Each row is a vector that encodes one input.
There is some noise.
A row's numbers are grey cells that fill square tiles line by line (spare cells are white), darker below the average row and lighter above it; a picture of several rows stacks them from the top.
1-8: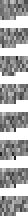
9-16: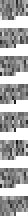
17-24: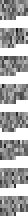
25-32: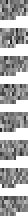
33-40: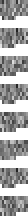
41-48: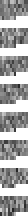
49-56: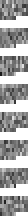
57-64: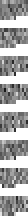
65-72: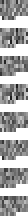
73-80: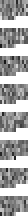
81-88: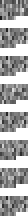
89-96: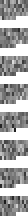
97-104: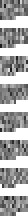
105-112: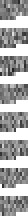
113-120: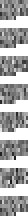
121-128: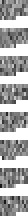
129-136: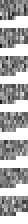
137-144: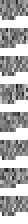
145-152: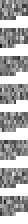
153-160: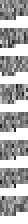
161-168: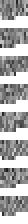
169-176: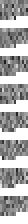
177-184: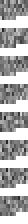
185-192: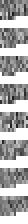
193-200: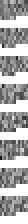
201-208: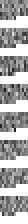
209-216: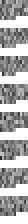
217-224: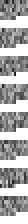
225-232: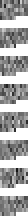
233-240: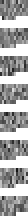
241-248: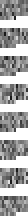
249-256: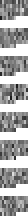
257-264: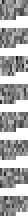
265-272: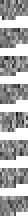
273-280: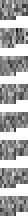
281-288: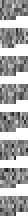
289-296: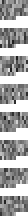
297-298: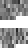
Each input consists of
either a point on an 11-point circle, or a point on a 19-point line.
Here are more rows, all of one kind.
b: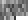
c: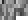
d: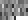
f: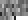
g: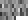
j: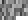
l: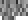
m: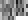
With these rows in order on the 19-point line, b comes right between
f and l.
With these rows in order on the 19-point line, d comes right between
f and g.
